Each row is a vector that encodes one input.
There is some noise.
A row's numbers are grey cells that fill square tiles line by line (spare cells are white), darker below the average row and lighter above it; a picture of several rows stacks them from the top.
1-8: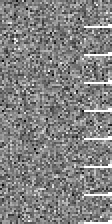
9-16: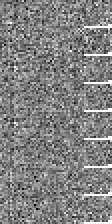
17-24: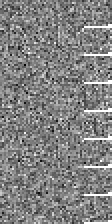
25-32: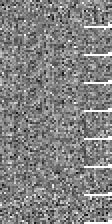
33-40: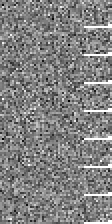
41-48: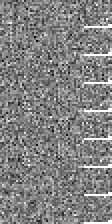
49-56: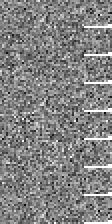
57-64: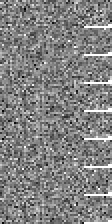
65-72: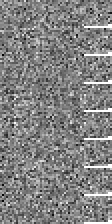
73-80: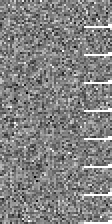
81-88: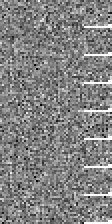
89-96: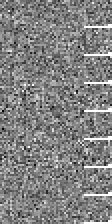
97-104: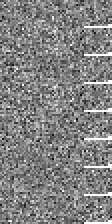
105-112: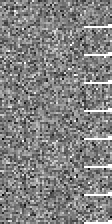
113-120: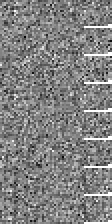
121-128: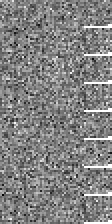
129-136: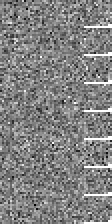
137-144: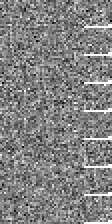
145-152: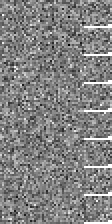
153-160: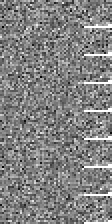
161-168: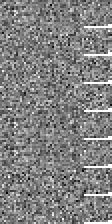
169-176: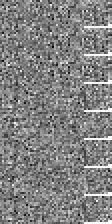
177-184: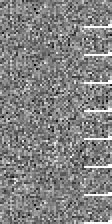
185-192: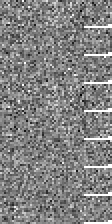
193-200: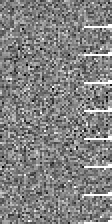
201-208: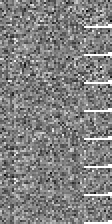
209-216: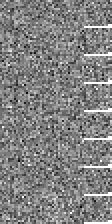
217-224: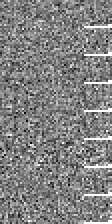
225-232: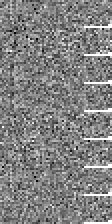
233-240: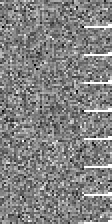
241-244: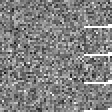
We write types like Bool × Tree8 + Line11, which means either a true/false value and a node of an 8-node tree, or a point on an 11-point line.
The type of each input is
Line18.
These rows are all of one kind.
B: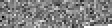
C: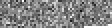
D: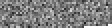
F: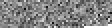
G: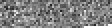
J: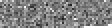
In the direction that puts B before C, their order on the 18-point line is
F, B, G, D, J, C.
